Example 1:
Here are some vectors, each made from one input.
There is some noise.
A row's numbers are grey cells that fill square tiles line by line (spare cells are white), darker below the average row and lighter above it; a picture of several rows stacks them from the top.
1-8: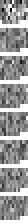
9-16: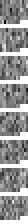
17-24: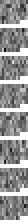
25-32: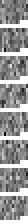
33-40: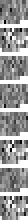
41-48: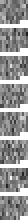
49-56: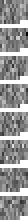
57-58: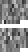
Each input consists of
a list of up to two points on a 6-point line.
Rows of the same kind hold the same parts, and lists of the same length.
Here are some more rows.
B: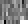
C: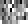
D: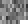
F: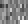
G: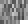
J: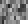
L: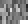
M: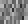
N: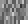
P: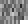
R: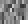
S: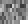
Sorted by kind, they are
B, D, F, L
C
G, J, M, N, P, R, S

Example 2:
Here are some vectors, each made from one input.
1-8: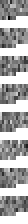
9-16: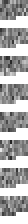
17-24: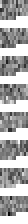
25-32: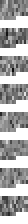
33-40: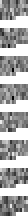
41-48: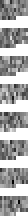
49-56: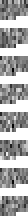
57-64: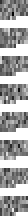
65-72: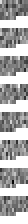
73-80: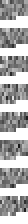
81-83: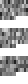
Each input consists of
either a node of a 10-node tree, or three true/false values.
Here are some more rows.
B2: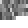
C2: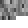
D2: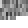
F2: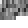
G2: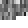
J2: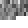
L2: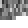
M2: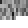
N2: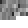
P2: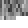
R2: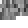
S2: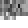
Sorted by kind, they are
B2, D2, F2, G2, J2, L2, R2
C2, M2, N2, P2, S2

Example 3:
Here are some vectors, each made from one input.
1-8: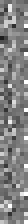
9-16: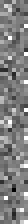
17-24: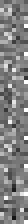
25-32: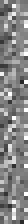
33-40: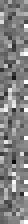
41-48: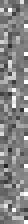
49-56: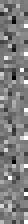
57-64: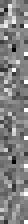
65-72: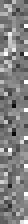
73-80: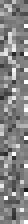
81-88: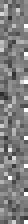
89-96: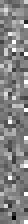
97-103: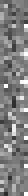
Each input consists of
a point on a 6-point line and a node of a 7-node tree.
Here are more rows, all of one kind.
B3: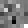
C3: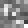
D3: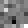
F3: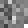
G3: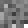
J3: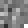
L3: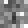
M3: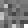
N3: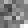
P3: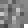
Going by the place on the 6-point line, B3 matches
G3, J3, M3 and P3.
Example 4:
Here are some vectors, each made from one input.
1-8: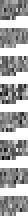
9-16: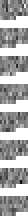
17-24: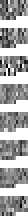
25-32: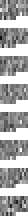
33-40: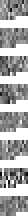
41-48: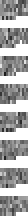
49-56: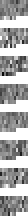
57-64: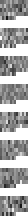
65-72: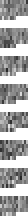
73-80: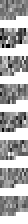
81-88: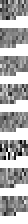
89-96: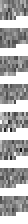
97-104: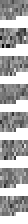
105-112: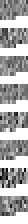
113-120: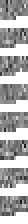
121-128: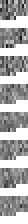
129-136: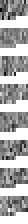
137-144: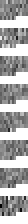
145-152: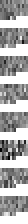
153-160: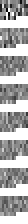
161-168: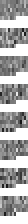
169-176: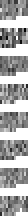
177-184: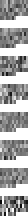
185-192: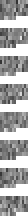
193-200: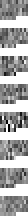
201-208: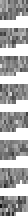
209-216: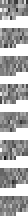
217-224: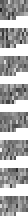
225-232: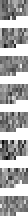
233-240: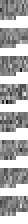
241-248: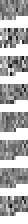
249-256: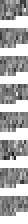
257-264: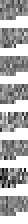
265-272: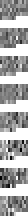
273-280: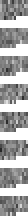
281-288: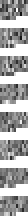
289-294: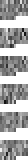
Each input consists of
either a fixed value, or a node of a 13-node tree and three true/false values.
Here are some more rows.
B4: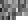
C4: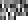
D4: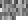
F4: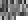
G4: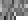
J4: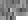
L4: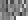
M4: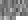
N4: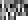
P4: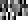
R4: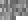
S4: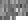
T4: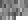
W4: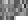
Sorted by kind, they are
B4, D4, F4, G4, J4, L4, M4, R4, S4, T4, W4
C4, N4, P4

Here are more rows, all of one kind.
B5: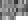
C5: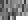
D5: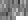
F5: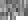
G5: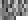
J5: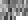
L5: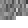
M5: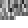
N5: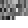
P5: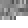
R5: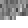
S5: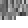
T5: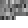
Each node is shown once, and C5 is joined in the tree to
B5.
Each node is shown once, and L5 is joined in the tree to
D5 and N5.
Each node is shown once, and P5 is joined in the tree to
B5, D5 and G5.
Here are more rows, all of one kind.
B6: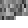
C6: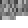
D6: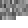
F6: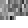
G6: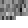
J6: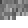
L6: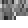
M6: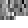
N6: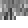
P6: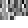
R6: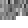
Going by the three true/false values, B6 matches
C6, J6 and M6.
